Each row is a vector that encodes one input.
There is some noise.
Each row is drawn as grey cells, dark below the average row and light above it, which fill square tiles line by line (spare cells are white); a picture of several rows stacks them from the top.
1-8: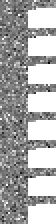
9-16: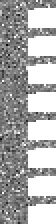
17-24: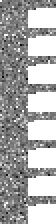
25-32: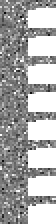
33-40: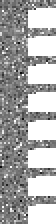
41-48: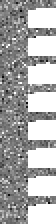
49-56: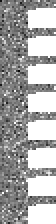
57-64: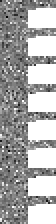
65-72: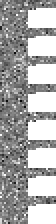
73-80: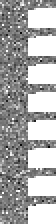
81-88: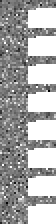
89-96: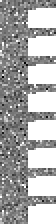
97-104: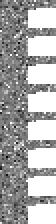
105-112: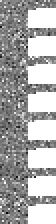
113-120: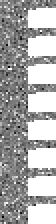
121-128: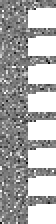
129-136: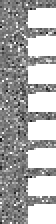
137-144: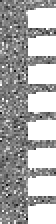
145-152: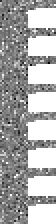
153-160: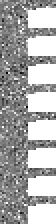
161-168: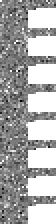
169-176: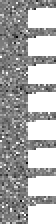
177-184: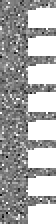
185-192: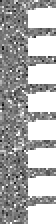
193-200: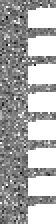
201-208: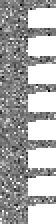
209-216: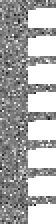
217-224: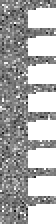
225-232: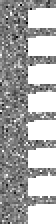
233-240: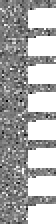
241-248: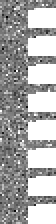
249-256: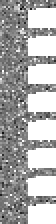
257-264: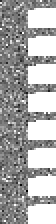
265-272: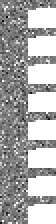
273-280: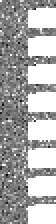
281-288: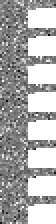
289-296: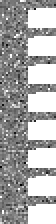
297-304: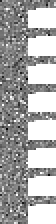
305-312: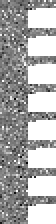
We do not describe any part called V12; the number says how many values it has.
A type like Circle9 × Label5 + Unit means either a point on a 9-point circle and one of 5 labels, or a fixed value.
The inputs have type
(Bool × Bool × Bool + Label5) × (Line5 + Line6) × V12.
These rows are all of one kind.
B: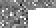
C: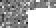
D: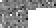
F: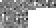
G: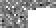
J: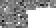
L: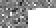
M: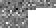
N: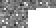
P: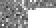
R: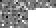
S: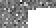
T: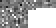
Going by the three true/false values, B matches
G, L, M and P.
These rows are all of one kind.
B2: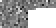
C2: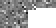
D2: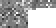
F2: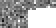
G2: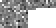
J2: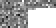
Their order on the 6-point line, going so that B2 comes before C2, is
G2, D2, B2, J2, F2, C2.
